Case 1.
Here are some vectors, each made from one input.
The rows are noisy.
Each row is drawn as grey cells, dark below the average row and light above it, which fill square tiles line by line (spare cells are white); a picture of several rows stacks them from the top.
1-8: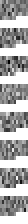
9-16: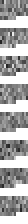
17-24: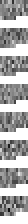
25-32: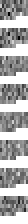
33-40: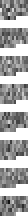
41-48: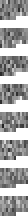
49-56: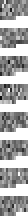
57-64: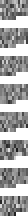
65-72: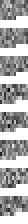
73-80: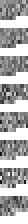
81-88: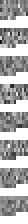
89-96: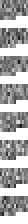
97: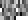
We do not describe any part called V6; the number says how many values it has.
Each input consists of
either a fixed value, or a node of a 9-node tree, or a true/false value and a value of V6.
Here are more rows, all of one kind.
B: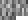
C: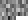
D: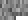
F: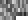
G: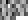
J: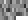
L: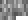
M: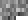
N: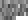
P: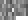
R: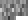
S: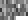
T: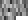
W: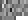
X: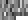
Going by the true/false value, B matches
C, M, N and R.
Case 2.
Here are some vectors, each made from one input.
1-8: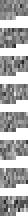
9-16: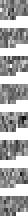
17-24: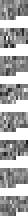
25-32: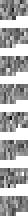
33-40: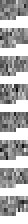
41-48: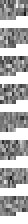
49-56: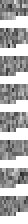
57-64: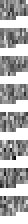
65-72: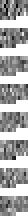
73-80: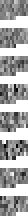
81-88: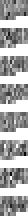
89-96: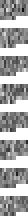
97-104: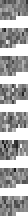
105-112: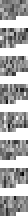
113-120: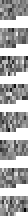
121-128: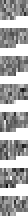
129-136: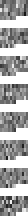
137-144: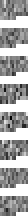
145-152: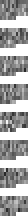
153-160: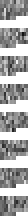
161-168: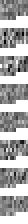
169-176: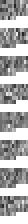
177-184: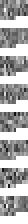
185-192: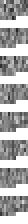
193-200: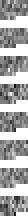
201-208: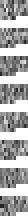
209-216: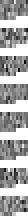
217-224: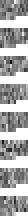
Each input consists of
a node of a 13-node tree, together with either one of 6 labels, or a node of a 13-node tree.
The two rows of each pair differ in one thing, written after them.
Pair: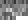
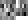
the label
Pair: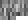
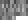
the label
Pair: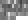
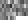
the label
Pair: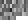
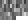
the label
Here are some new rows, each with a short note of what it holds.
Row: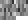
a node of each of two 13-node trees
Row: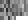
a node of each of two 13-node trees
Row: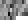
one of 6 labels and a node of a 13-node tree
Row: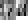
one of 6 labels and a node of a 13-node tree
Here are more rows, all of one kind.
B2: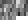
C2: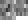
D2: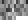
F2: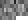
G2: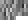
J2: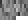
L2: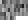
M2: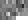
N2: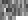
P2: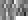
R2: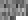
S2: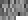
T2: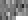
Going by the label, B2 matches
C2, G2 and P2.
